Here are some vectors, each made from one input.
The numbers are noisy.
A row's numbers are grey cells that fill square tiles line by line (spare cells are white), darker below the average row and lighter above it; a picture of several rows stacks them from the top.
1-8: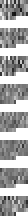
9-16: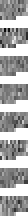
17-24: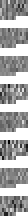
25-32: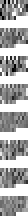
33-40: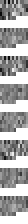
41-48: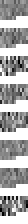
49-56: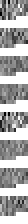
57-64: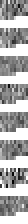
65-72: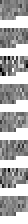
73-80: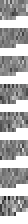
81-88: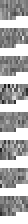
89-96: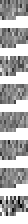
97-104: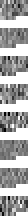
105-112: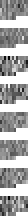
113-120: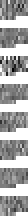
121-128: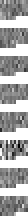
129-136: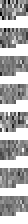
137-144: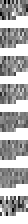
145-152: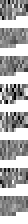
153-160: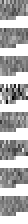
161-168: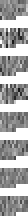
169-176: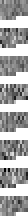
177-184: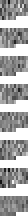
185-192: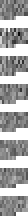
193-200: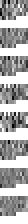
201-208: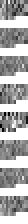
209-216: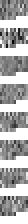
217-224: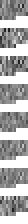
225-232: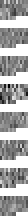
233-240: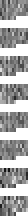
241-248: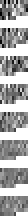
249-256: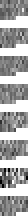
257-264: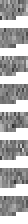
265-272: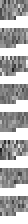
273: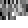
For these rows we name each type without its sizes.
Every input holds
a list of points on a line.
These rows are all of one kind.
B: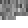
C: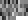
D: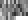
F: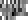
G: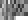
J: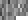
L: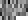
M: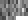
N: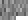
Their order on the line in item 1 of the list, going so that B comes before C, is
F, N, J, L, D, B, G, C, M.
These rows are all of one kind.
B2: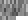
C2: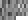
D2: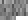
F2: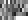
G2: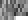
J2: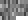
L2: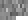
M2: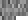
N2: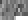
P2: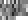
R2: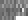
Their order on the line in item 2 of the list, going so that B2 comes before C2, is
L2, G2, N2, B2, P2, D2, J2, R2, M2, F2, C2.
